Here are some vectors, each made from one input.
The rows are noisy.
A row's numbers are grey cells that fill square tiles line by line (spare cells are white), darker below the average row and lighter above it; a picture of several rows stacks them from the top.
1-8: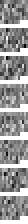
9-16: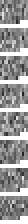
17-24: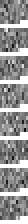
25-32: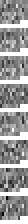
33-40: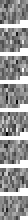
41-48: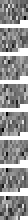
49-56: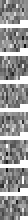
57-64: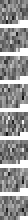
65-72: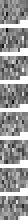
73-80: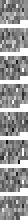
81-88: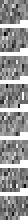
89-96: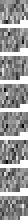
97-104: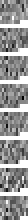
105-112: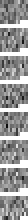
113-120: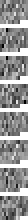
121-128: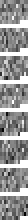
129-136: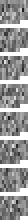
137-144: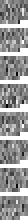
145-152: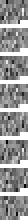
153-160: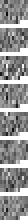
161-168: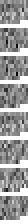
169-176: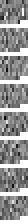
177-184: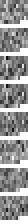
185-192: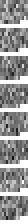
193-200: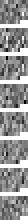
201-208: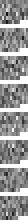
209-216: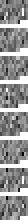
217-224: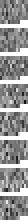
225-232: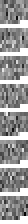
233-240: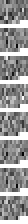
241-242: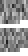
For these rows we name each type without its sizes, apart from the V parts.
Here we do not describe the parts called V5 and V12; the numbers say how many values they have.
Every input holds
a point on a line, together with either a true/false value and a value of V12, or a value of V5.
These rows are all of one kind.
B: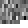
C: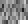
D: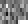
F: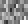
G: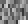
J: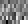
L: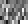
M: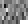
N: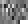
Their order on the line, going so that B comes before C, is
L, N, B, J, M, D, G, F, C.
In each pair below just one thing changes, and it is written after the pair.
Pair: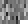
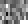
the value of V5
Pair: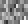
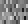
the value of V5
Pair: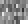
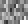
the value of V5
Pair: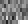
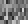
the place on the line
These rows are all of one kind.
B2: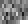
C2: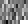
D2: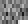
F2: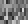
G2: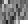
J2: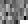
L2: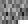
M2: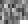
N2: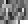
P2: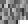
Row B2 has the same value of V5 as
G2, M2 and N2.
